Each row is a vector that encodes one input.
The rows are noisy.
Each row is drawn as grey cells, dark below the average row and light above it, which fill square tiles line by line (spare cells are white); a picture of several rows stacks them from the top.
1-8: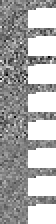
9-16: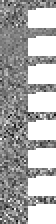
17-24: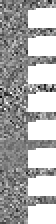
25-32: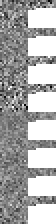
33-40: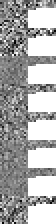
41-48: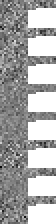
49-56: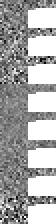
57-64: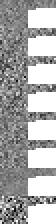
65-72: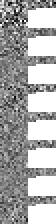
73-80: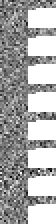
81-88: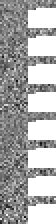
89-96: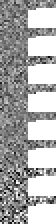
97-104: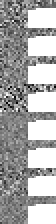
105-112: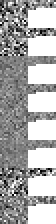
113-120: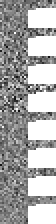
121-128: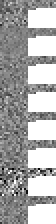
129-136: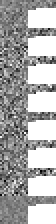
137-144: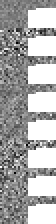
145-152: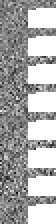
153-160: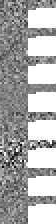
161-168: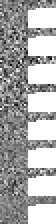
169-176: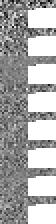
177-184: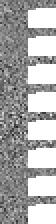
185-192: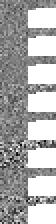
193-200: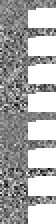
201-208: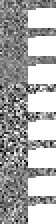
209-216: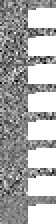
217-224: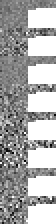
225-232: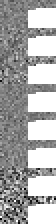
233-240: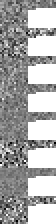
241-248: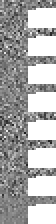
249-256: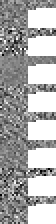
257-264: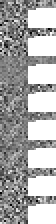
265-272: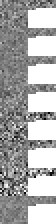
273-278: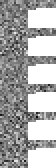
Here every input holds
a node of a 14-node tree, together with either a node of a 10-node tree, or a node of a 14-node tree.
